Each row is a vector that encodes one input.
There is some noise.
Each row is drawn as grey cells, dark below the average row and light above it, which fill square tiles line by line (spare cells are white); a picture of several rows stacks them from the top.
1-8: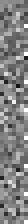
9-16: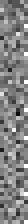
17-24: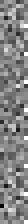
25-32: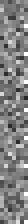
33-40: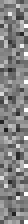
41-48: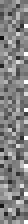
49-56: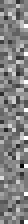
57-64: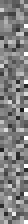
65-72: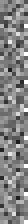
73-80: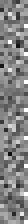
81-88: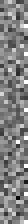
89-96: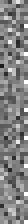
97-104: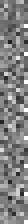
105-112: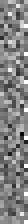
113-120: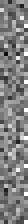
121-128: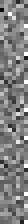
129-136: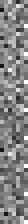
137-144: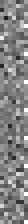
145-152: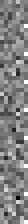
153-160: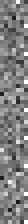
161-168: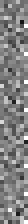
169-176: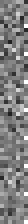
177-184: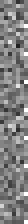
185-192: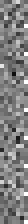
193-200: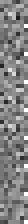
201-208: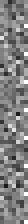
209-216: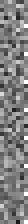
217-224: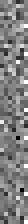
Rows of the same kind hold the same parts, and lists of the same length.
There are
2 kinds of row.
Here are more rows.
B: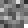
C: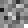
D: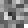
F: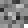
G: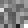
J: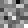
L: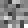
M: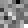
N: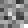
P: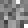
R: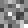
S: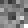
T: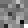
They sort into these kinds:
B, D, G, L, P, S, T
C, F, J, M, N, R

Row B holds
a point on each of two 6-point circles and one of 5 labels.
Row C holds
a point on a 5-point line.
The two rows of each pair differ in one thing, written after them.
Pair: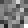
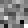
the label
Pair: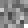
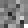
the place on one of the two 6-point circles
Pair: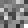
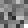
the place on one of the two 6-point circles
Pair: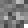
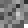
the label
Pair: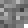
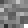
the place on one of the two 6-point circles
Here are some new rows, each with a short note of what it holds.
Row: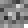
a point on a 5-point line
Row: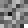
a point on each of two 6-point circles and one of 5 labels
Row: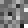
a point on each of two 6-point circles and one of 5 labels
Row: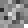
a point on a 5-point line
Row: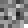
a point on a 5-point line
